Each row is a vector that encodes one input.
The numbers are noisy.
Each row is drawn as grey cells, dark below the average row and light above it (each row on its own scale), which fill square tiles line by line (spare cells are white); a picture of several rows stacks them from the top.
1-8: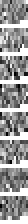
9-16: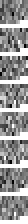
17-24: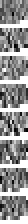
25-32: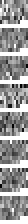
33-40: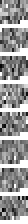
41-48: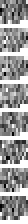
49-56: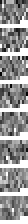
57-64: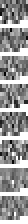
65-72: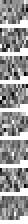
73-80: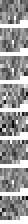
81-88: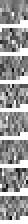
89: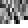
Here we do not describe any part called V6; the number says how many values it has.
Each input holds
a node of a 9-node tree, a true/false value and a value of V6.
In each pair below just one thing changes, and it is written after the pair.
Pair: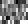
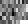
the value of V6
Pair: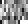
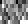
the value of V6
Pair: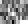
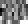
the value of V6
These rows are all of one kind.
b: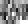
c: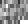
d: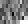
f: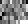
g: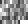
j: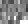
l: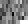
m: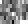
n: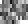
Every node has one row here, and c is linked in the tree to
d, g, j, l and n.
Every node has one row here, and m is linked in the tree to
n.
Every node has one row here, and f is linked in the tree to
j.
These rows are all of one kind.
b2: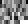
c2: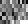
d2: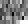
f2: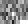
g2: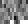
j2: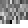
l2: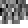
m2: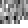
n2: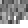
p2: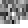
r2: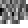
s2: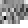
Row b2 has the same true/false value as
c2, g2, j2 and m2.
